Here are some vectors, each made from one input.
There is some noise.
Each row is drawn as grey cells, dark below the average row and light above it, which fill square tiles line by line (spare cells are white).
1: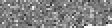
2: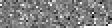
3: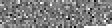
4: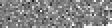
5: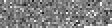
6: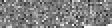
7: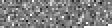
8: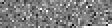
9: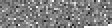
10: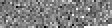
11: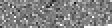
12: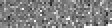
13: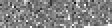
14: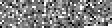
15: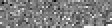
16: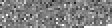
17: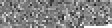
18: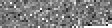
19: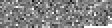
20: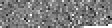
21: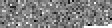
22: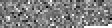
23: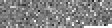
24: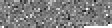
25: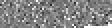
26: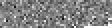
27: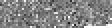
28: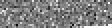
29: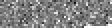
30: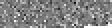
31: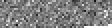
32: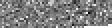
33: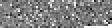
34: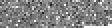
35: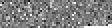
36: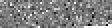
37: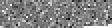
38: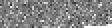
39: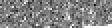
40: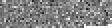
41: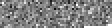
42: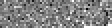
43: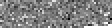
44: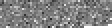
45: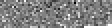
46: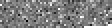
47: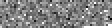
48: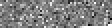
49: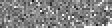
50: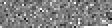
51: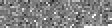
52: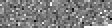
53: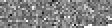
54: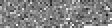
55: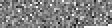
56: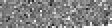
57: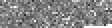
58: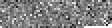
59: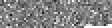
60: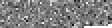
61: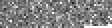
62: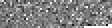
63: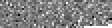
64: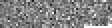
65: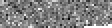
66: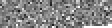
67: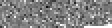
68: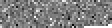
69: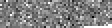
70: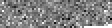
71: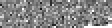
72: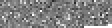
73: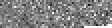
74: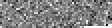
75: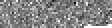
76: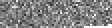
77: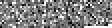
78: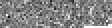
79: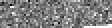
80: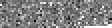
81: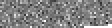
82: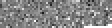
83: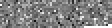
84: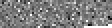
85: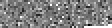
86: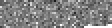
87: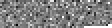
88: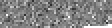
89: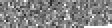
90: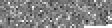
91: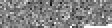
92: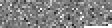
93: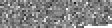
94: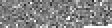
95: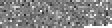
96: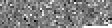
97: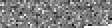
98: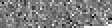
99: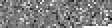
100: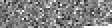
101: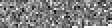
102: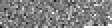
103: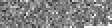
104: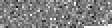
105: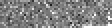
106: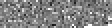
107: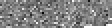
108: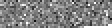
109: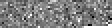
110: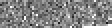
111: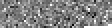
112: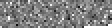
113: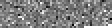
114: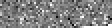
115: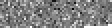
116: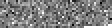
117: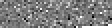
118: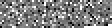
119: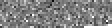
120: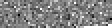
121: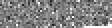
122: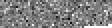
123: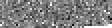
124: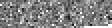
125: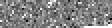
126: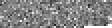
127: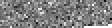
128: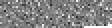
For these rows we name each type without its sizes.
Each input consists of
a list of points on a circle.
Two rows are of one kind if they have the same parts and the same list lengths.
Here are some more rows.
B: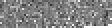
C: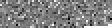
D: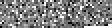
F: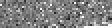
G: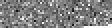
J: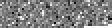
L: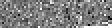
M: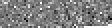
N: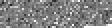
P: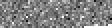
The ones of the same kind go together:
B, N
C, F, G, J, L, M, P
D

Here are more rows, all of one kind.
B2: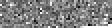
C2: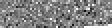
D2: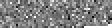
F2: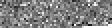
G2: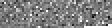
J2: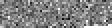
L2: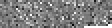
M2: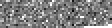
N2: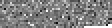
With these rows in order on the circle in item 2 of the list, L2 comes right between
B2 and G2.
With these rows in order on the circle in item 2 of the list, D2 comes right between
J2 and M2.
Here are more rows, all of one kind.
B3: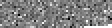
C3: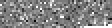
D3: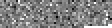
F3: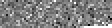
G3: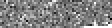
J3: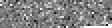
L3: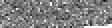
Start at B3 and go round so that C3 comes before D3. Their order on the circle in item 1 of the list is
B3, L3, F3, J3, C3, G3, D3.
